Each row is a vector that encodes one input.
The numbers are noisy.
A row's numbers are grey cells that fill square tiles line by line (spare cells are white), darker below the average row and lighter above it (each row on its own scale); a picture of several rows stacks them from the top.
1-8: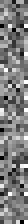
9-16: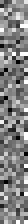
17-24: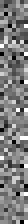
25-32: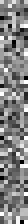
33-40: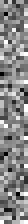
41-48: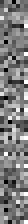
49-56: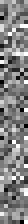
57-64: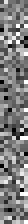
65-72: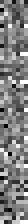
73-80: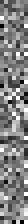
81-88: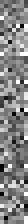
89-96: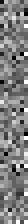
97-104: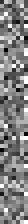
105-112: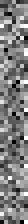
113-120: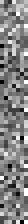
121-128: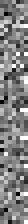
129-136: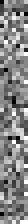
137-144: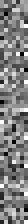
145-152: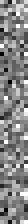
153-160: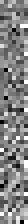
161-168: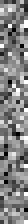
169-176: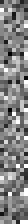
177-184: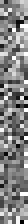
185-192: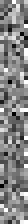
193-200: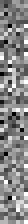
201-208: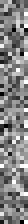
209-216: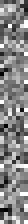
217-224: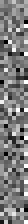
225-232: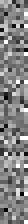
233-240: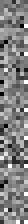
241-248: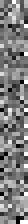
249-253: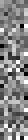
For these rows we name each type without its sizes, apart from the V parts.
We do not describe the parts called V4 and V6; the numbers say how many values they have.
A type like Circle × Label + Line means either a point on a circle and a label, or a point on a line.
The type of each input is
(Bool × Bool × Bool + V4) × (Line + V6) + Label.
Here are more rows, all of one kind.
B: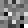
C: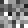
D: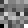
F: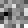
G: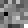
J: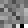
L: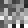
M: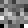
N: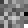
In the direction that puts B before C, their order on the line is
F, G, B, J, L, M, C, D, N.
